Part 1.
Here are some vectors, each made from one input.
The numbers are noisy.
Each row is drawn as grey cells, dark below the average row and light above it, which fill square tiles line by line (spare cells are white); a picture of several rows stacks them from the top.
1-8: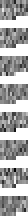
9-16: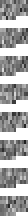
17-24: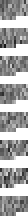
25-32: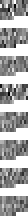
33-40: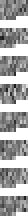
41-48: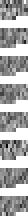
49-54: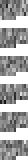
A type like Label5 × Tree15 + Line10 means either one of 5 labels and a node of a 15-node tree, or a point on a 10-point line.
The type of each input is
Line5 + Line8.
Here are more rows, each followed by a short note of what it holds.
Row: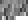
a point on an 8-point line
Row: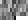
a point on a 5-point line
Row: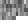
a point on an 8-point line
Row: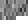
a point on an 8-point line
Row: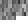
a point on a 5-point line
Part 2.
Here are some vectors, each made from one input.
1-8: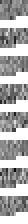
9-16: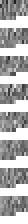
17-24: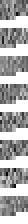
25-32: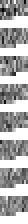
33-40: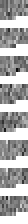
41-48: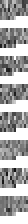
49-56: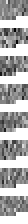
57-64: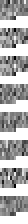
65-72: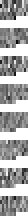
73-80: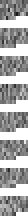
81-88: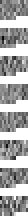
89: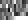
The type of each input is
Circle11 + Label6.
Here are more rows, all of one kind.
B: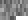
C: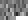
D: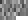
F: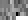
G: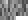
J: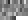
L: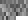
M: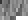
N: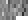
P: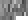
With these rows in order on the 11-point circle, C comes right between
F and L.
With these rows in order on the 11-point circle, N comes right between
G and P.
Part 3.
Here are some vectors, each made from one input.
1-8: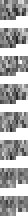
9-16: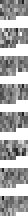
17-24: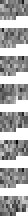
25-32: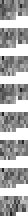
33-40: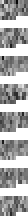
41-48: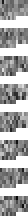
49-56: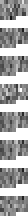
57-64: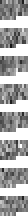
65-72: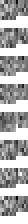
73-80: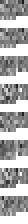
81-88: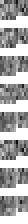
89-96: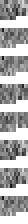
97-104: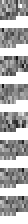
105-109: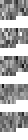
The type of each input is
Bool × Bool × Bool + Line9.
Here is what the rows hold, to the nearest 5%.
About 40% of them hold a point on a 9-point line. The rest hold three true/false values.
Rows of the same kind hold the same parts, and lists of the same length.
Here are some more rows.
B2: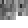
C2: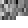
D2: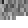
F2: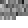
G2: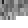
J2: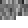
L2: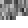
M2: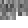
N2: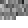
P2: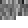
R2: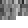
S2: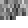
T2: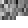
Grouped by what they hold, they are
B2, D2, F2, G2, J2, M2, N2, P2, R2
C2, L2, S2, T2

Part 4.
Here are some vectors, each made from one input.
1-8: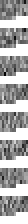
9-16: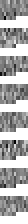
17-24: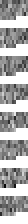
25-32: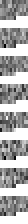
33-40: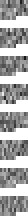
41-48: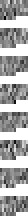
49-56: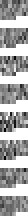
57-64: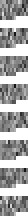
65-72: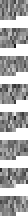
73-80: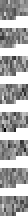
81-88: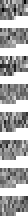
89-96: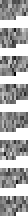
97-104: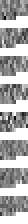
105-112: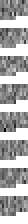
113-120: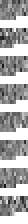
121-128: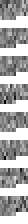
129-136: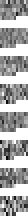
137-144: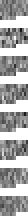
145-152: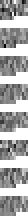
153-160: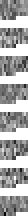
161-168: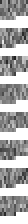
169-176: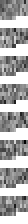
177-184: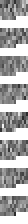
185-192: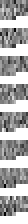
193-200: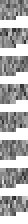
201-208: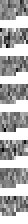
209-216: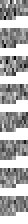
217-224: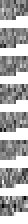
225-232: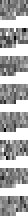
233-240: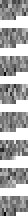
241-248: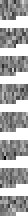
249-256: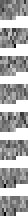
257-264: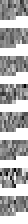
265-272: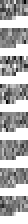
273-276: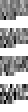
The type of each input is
Circle11 + Line13.
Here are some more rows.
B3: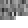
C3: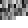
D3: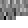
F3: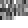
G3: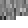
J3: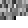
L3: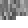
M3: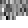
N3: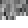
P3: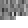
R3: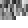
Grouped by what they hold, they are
B3, D3, F3, G3, J3, L3, P3, R3
C3, M3, N3

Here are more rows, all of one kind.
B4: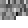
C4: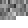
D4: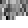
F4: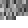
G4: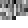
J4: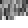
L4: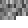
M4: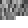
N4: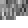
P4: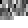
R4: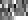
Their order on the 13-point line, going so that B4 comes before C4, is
L4, B4, R4, C4, P4, G4, M4, N4, F4, J4, D4.
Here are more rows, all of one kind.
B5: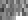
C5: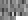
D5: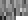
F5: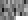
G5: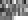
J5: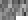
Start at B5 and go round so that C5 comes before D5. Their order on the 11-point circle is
B5, C5, F5, D5, J5, G5.
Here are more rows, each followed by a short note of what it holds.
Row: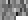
a point on a 13-point line
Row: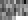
a point on an 11-point circle
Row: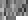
a point on a 13-point line
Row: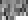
a point on a 13-point line
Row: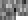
a point on an 11-point circle
